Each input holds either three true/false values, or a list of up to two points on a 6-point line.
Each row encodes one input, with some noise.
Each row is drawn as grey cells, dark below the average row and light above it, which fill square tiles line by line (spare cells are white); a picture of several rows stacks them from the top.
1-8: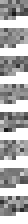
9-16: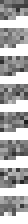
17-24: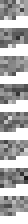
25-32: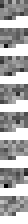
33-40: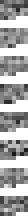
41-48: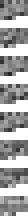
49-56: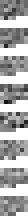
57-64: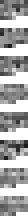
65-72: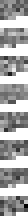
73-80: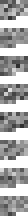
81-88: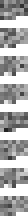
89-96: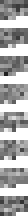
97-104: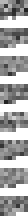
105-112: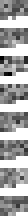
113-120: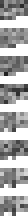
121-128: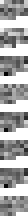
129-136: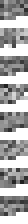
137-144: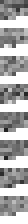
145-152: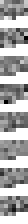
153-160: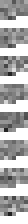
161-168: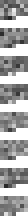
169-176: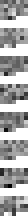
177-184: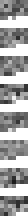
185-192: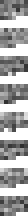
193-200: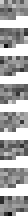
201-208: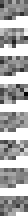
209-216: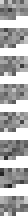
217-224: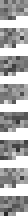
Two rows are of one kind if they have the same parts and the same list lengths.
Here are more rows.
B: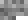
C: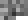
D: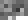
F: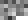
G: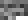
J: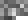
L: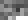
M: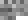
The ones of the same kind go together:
B, M
C, D, G, L
F
J

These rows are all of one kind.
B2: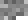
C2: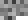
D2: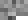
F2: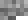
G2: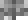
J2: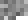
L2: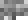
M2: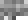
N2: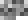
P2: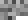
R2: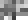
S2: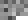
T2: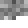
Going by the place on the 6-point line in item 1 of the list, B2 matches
J2, L2 and M2.
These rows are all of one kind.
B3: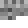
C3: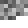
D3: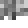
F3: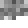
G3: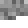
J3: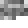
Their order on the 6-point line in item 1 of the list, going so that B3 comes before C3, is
B3, G3, J3, C3, F3, D3.
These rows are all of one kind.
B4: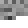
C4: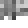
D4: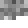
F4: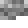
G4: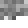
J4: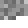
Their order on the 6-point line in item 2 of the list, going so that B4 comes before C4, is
D4, F4, J4, G4, B4, C4.
